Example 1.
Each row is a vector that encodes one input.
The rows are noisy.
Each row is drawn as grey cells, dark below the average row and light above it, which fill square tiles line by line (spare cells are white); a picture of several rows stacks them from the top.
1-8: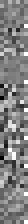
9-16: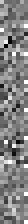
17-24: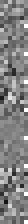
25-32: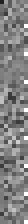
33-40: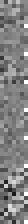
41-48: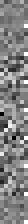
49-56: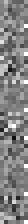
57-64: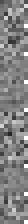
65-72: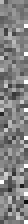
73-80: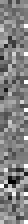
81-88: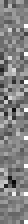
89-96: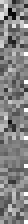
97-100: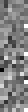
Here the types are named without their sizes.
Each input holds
a point on a circle.
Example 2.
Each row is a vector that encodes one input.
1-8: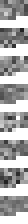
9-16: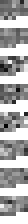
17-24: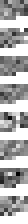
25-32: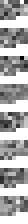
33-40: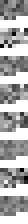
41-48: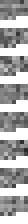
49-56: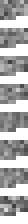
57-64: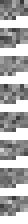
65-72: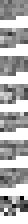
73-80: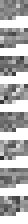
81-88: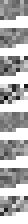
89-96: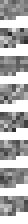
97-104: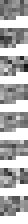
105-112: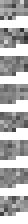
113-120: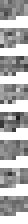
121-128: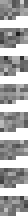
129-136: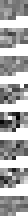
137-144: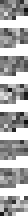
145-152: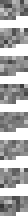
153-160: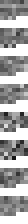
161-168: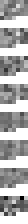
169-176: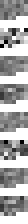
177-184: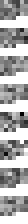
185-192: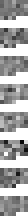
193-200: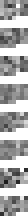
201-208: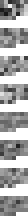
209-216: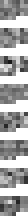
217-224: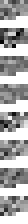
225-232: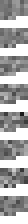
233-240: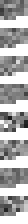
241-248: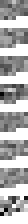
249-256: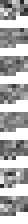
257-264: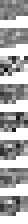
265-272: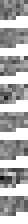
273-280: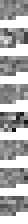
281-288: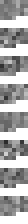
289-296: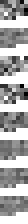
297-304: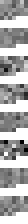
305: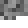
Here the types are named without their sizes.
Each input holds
four true/false values.
